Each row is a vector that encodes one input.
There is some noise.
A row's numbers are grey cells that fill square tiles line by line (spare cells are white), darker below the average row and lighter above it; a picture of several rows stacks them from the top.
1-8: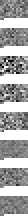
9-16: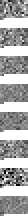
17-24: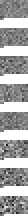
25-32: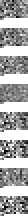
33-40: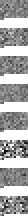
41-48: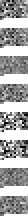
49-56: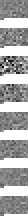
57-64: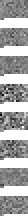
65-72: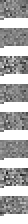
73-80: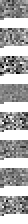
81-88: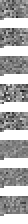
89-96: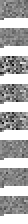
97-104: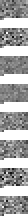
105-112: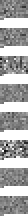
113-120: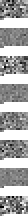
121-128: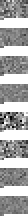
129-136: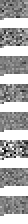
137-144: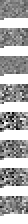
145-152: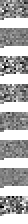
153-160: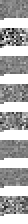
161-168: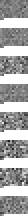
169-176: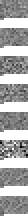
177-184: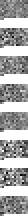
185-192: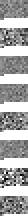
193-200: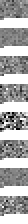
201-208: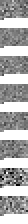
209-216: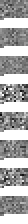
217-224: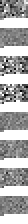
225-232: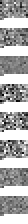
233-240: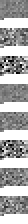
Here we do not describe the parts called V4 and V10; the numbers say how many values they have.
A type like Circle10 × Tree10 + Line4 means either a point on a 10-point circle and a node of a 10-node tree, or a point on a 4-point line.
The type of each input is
Bool × Circle9 × (Line7 + V10) + V4.
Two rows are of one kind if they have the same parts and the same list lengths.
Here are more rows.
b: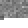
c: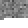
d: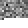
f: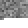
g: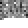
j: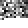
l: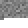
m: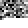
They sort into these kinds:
b, l
c, d, f, j, m
g

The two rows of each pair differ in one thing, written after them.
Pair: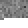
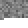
the value of V10
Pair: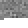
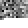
the place on the 9-point circle
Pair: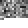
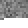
the value of V10
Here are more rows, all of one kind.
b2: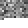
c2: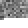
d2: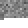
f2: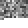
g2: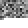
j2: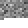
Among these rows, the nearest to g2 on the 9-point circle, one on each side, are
c2 and j2.
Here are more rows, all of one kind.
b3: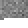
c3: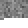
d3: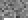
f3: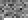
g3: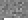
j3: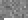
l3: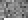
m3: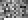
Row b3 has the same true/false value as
g3 and j3.
